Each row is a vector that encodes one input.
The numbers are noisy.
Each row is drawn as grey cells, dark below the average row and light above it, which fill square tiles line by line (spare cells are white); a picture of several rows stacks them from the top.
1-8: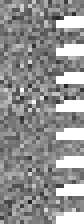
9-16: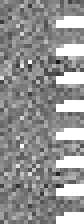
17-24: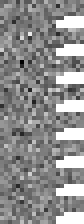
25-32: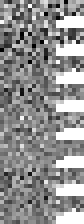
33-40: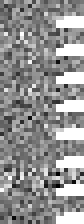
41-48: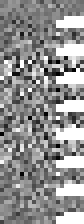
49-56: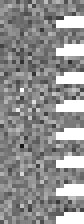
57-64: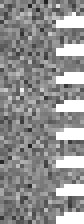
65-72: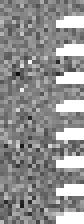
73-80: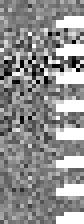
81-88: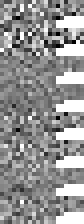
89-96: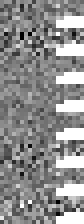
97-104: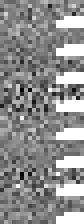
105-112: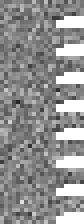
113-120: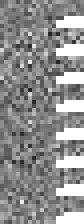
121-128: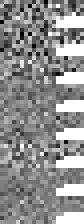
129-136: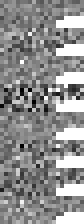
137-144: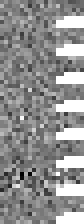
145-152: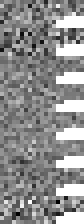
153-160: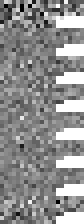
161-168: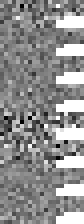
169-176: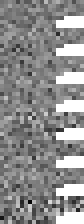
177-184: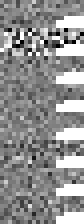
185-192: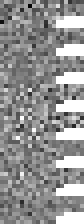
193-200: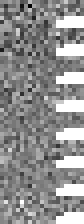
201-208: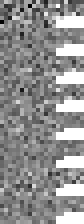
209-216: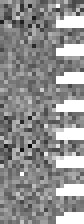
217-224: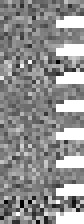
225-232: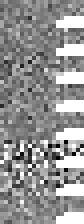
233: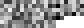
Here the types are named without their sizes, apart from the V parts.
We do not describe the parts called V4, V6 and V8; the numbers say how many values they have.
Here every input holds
either a true/false value and a value of V4, or a value of V6 and a value of V8, or a list of points on a line.
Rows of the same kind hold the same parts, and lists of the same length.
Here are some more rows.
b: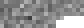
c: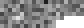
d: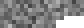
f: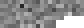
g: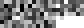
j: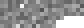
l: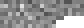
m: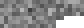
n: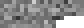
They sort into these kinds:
b, g, j
c
d, n
f, l
m

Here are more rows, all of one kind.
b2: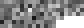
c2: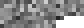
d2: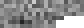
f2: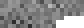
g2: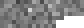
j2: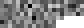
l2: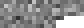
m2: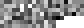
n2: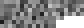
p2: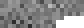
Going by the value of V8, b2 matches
g2, l2 and n2.
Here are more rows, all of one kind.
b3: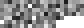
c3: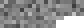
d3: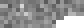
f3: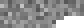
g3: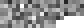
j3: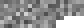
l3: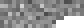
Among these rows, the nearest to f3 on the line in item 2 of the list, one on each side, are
c3 and l3.
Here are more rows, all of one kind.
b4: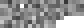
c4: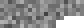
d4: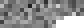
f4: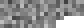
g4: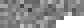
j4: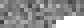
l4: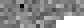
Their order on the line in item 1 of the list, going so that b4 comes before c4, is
j4, d4, b4, f4, c4, l4, g4.
